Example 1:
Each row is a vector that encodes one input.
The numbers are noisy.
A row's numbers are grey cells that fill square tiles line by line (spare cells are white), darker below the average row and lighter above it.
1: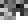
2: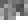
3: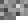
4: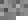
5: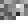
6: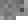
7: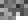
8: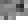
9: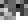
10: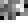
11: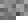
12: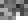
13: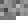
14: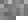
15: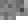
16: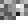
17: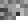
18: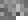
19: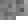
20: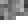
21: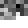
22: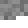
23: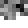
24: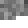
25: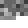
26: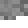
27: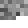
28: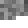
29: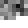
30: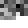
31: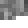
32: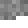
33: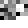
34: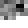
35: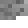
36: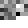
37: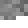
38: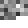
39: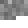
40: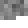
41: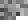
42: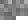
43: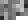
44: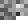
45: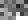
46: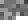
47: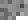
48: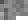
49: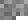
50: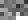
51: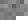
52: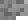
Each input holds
either one of 6 labels, or a point on a 5-point line.
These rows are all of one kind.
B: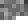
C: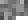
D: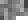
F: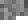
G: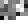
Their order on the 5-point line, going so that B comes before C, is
D, B, F, C, G.
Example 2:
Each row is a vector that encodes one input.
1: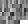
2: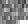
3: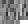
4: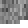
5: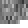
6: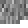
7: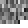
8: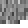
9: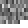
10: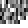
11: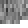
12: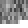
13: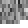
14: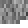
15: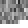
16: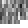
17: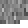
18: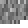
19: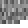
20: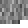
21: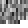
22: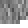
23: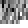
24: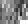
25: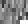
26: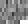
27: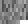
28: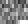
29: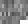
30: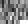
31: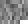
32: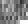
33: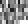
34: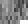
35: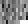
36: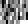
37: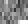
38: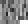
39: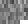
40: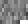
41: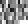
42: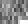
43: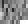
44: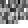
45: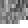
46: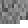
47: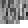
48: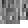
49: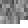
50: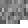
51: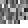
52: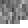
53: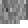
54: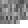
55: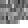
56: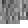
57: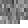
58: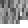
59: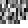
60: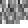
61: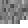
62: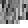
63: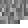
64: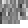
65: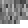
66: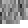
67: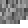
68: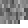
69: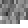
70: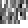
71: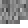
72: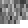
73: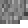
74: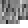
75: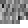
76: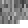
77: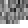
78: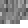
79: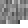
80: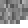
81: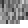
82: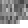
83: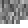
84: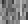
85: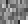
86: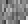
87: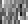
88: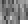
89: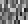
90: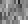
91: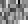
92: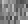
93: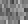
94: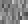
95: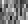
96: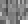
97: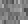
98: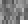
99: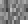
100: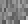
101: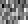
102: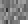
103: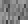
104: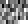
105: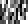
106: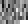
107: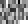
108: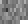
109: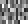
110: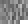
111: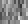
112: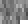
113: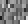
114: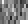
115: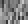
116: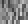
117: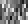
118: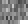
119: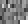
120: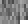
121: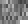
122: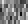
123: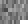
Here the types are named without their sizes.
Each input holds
either a point on a line, or a node of a tree.
